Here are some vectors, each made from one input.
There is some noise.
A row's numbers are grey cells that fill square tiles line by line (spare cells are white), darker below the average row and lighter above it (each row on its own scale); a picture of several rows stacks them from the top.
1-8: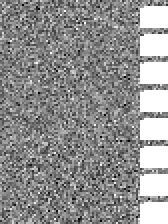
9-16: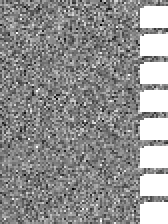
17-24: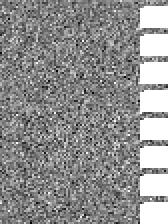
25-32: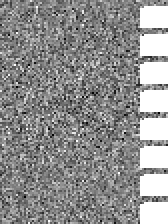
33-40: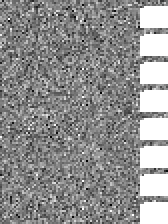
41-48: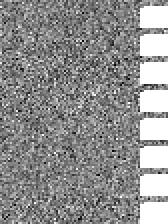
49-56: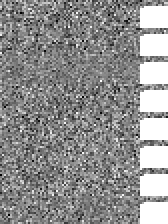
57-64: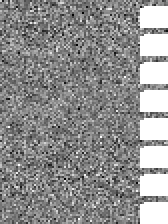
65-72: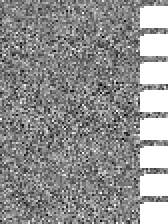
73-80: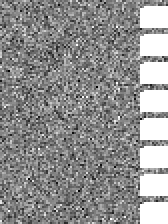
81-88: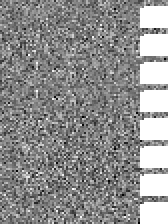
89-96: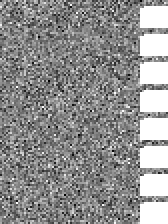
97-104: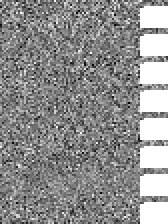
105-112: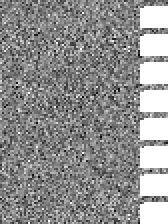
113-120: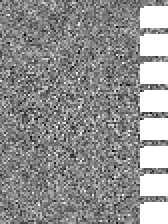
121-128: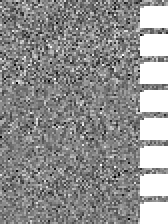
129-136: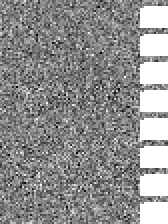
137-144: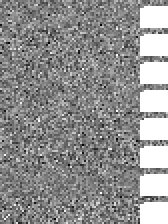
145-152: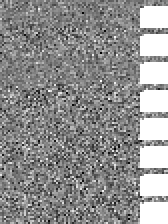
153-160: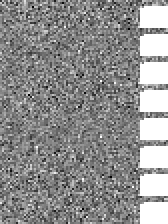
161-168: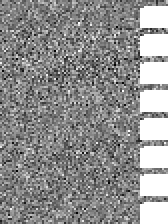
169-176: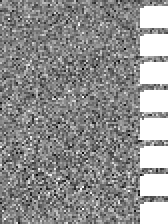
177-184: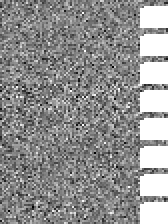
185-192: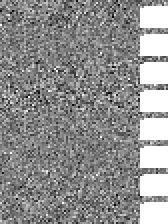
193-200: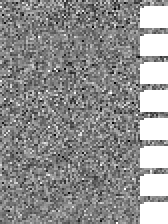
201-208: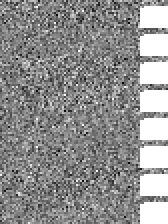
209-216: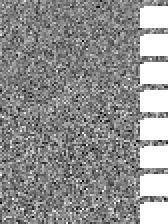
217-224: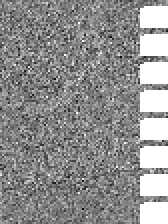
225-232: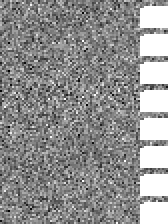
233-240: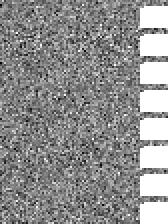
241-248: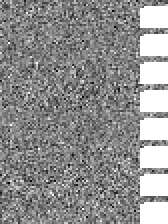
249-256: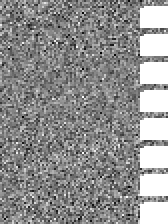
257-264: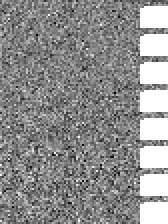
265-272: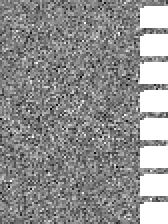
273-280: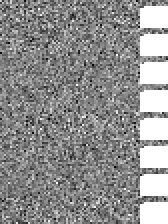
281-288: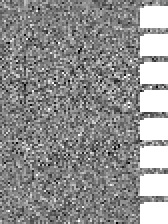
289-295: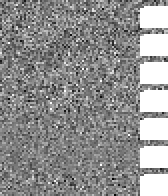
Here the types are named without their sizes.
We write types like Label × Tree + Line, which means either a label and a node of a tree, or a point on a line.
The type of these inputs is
Bool × Bool × Bool × Tree.
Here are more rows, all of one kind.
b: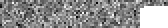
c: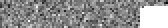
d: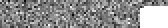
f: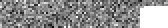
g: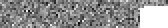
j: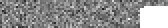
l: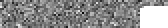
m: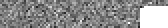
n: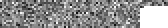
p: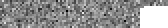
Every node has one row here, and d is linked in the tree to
f, g, l and p.
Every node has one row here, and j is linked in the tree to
g.
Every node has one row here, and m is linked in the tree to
l.
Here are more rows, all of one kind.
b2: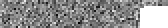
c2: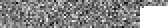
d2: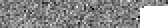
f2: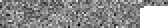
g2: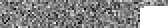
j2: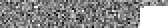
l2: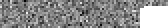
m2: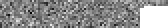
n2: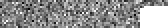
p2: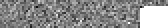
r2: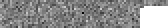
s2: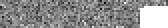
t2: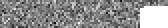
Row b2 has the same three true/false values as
d2, f2, g2 and m2.
